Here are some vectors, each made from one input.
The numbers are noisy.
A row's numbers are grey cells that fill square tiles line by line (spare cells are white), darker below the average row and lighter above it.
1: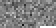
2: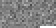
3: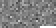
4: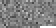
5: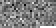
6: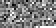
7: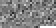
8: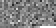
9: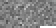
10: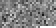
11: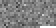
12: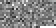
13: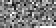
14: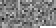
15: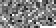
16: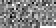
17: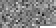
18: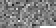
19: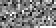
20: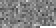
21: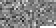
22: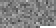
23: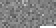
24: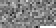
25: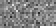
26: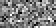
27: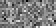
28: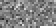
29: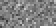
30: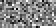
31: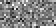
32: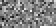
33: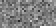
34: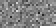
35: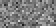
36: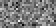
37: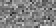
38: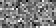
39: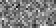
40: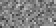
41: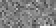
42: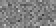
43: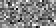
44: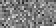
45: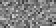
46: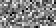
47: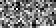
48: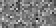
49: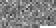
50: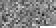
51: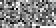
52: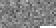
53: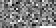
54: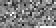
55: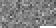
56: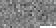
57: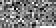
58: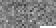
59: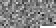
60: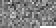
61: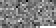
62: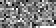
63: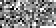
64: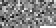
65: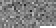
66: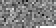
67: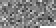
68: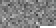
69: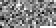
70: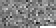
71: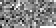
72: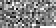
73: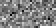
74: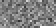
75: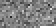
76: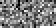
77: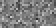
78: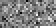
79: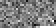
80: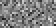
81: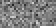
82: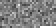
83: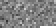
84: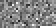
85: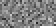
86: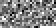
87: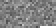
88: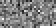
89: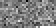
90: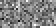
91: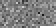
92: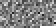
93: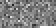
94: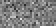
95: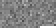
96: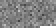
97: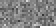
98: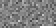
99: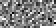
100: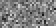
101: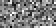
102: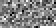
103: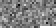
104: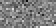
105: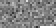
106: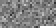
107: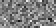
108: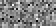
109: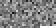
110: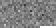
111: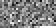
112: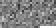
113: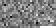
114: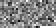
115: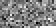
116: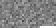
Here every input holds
a point on a 5-point line, together with either a point on a 5-point line, or a point on a 7-point line.
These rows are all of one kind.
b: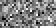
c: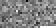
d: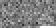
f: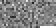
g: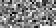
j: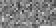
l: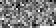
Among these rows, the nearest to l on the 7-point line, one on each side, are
c and g.
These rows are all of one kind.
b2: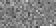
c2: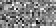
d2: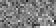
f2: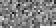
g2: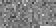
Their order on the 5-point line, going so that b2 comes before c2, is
b2, g2, d2, f2, c2.
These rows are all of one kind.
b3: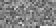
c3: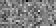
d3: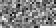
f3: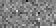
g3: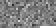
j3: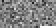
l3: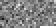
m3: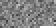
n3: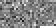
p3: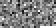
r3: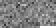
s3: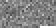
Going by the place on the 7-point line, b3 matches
c3, g3, j3 and l3.
